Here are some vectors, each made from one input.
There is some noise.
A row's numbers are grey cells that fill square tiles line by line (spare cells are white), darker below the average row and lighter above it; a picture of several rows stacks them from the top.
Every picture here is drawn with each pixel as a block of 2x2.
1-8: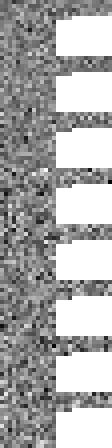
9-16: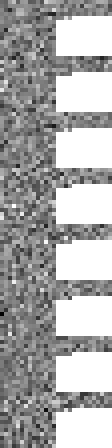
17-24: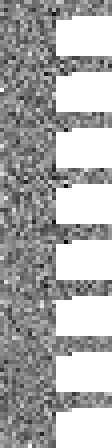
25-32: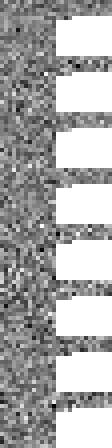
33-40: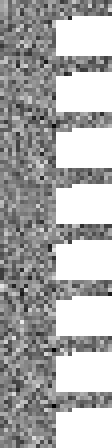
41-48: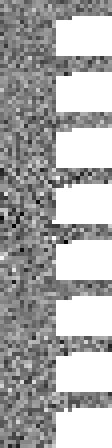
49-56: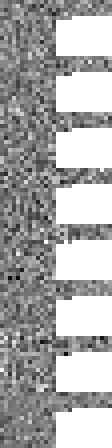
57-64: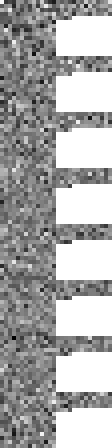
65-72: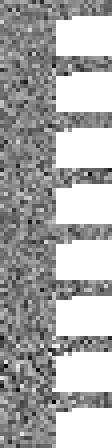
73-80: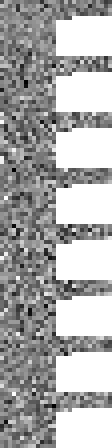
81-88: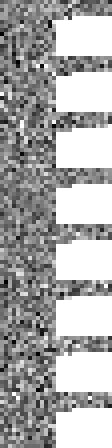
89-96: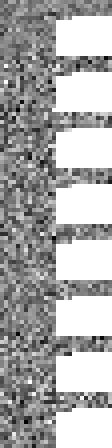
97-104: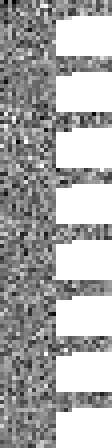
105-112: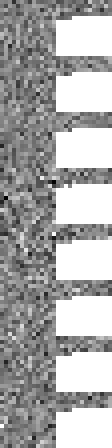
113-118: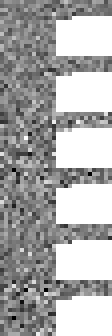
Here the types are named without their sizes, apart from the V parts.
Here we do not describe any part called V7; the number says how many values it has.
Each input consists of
a point on a circle and a true/false value, together with a list of values of V7.
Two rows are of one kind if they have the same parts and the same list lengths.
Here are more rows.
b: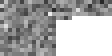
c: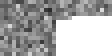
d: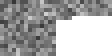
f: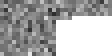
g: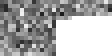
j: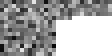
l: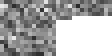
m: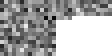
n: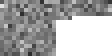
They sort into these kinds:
b, l, n
c, f, g
d, j, m

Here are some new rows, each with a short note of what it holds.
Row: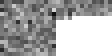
a point on a circle and a true/false value, together with the empty list
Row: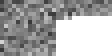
a point on a circle and a true/false value, together with the empty list
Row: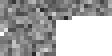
a point on a circle and a true/false value, together with a list of two items
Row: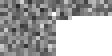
a point on a circle and a true/false value, together with a list of two items
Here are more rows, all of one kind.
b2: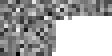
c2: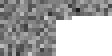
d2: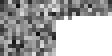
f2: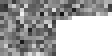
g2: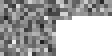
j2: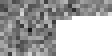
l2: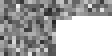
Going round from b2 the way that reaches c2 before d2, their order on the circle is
b2, g2, c2, f2, l2, j2, d2.
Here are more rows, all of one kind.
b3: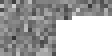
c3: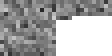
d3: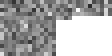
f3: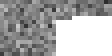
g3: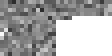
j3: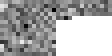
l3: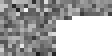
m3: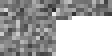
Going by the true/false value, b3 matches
d3 and g3.
